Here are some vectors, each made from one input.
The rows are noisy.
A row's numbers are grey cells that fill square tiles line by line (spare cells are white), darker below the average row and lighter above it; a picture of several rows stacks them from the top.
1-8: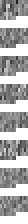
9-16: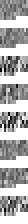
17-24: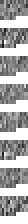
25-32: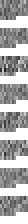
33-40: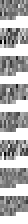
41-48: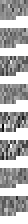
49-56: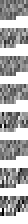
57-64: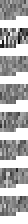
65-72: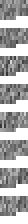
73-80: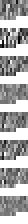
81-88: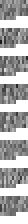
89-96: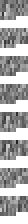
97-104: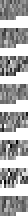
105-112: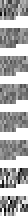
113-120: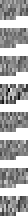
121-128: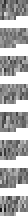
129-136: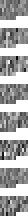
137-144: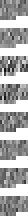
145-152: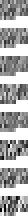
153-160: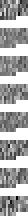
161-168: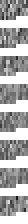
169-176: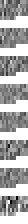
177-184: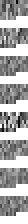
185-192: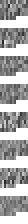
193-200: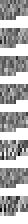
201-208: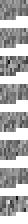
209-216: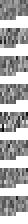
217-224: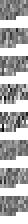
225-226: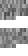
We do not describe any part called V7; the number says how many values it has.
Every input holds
either a point on a 9-point line and a value of V7, or a node of a 9-node tree, or a list of up to two points on a 5-point line.
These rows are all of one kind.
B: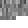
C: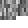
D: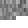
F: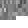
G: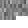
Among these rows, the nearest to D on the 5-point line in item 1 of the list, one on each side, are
B and C.
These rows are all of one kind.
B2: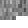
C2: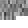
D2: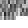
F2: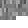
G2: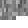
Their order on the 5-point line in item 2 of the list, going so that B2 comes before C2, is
B2, G2, C2, F2, D2.
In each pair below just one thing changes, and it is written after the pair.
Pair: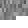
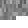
the place on the 5-point line in item 2 of the list
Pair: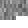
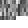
the place on the 5-point line in item 1 of the list
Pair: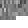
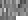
the place on the 5-point line in item 2 of the list
